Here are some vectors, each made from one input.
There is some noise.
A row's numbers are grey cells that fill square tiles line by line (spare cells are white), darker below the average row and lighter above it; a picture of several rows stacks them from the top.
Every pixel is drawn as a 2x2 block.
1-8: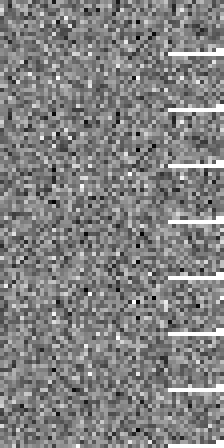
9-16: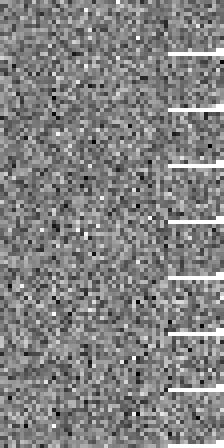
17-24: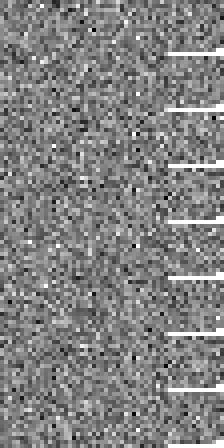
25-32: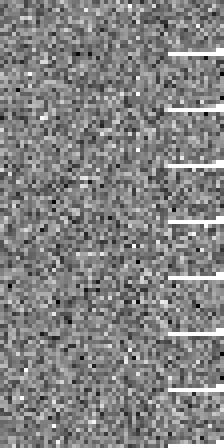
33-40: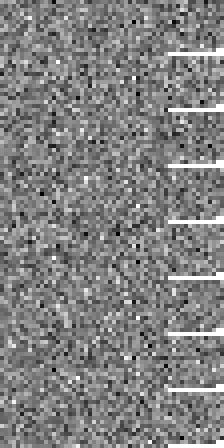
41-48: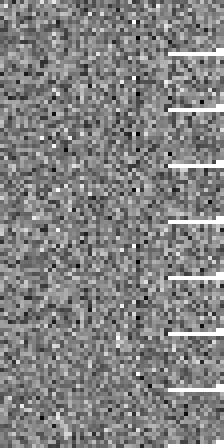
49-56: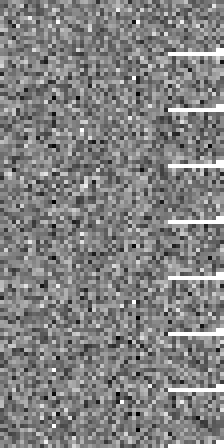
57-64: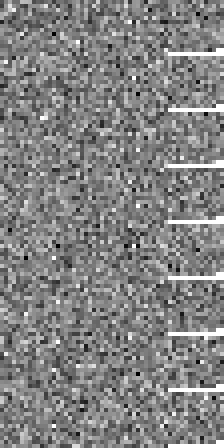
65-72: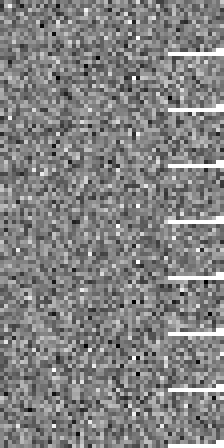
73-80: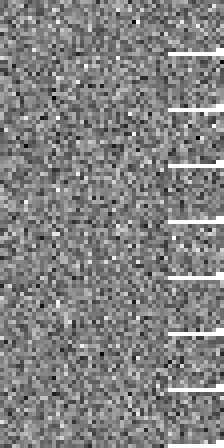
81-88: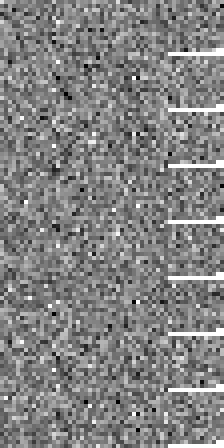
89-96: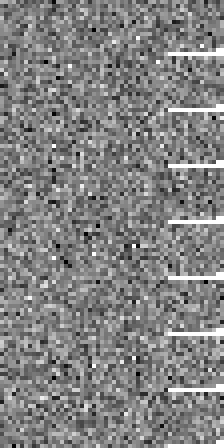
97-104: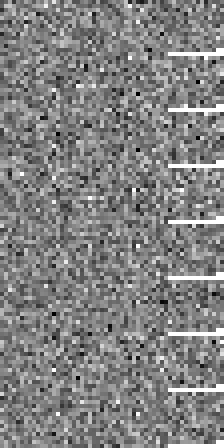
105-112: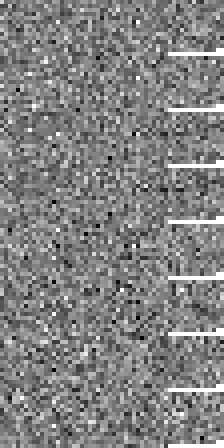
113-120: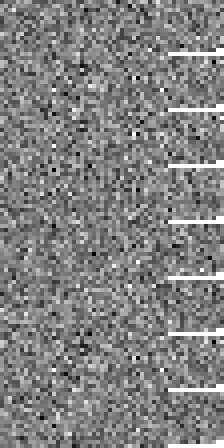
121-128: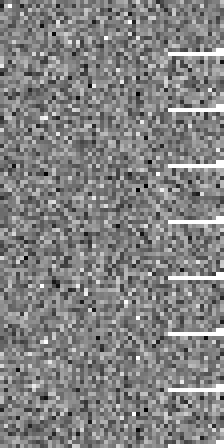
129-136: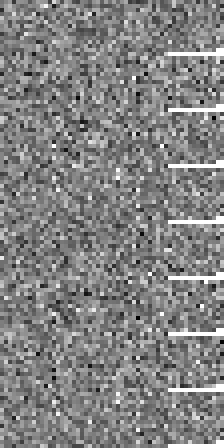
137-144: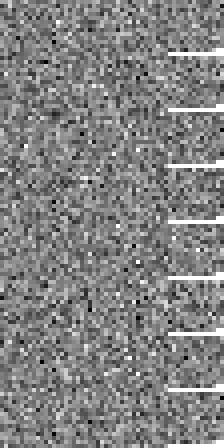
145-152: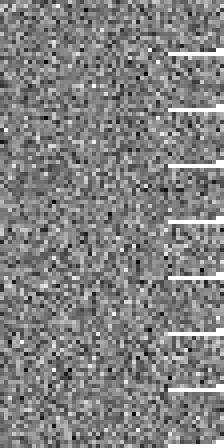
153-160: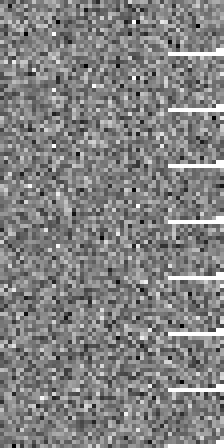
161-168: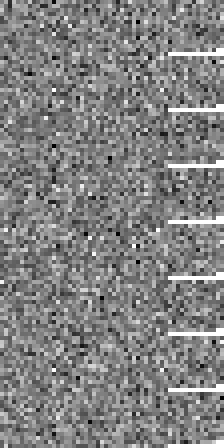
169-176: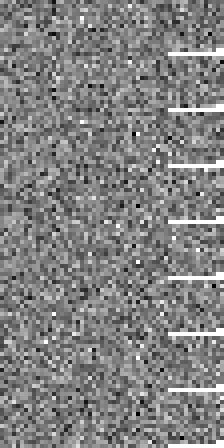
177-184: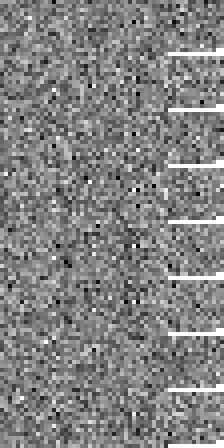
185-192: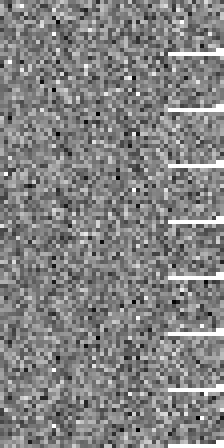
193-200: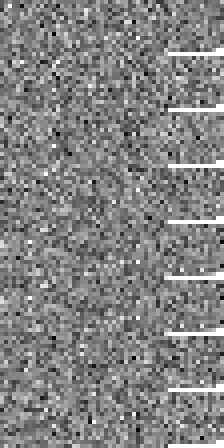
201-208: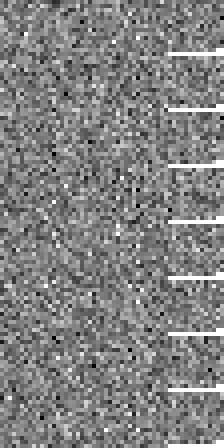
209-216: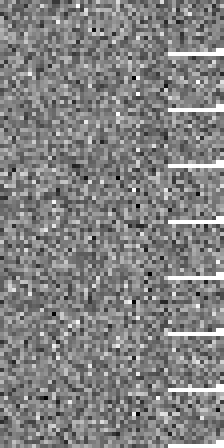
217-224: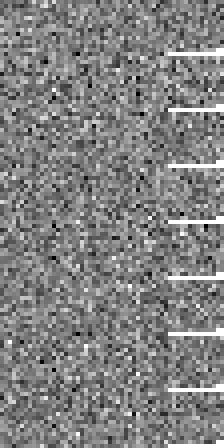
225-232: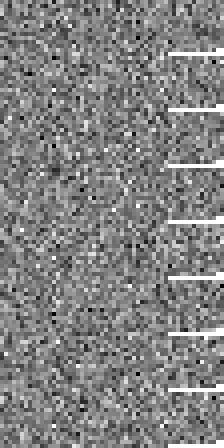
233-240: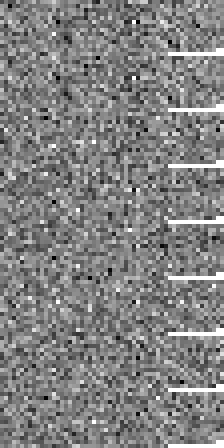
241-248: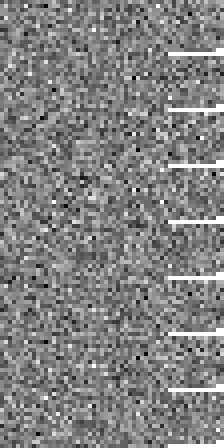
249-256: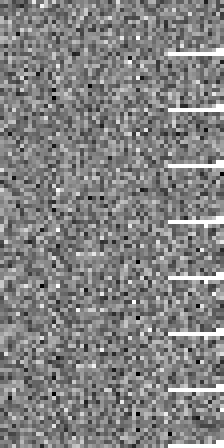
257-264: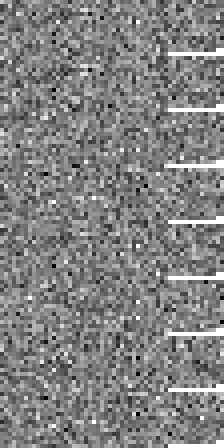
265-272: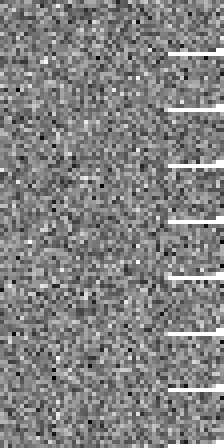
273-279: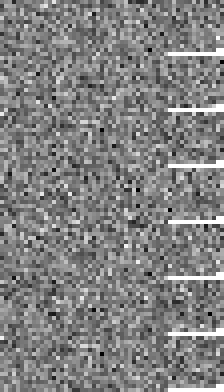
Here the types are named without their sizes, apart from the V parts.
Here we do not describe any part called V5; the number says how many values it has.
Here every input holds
a label, together with either three labels and a value of V5, or a point on each of two lines.
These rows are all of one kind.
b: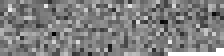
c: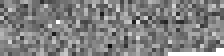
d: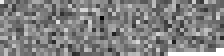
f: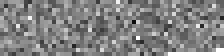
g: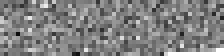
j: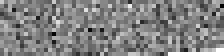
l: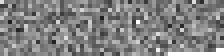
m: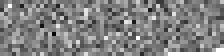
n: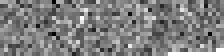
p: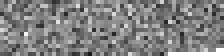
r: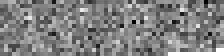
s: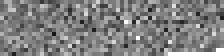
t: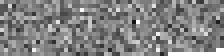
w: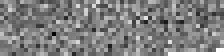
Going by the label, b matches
c, s and w.
